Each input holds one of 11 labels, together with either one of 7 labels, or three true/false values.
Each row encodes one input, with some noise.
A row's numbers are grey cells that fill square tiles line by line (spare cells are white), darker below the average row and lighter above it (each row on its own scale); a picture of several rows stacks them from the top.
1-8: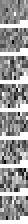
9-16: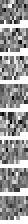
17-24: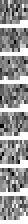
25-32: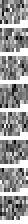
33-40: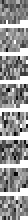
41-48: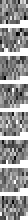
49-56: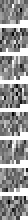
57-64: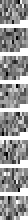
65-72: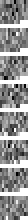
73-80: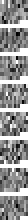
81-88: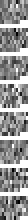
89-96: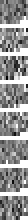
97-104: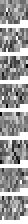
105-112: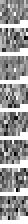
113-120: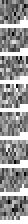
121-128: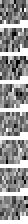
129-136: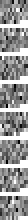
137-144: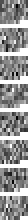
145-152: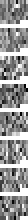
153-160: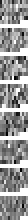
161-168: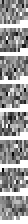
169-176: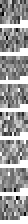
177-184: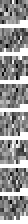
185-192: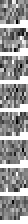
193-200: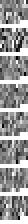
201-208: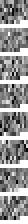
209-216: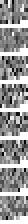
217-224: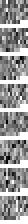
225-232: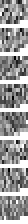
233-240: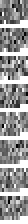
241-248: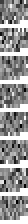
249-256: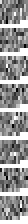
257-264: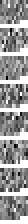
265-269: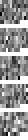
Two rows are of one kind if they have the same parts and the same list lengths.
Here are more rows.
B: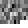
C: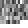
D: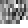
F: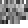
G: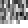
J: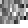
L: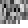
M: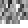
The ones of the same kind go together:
B, F, L
C, D, G, J, M

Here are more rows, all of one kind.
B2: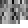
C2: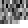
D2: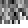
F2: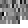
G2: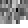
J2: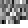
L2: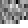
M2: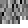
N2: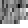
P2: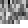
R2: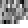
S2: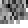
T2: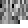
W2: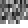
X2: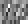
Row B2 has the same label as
D2, F2, M2 and T2.
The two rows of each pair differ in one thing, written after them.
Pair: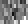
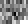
the label
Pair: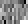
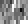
the label
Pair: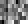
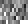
the label
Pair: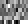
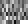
one of the three true/false values
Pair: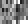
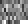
the label
